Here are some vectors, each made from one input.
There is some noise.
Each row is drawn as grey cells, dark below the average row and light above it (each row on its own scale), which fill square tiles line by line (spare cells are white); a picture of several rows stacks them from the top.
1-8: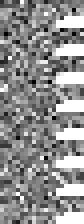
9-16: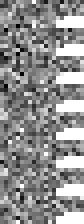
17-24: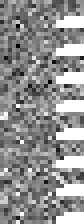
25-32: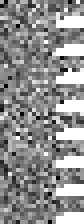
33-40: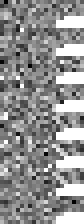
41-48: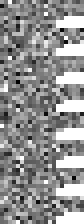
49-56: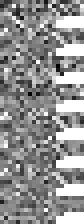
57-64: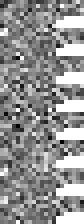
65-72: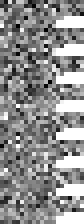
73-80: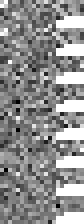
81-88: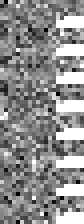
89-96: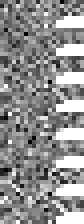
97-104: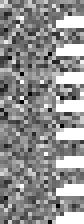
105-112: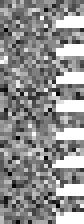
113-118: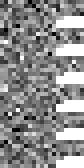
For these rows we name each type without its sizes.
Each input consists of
either two labels, or a point on a line.
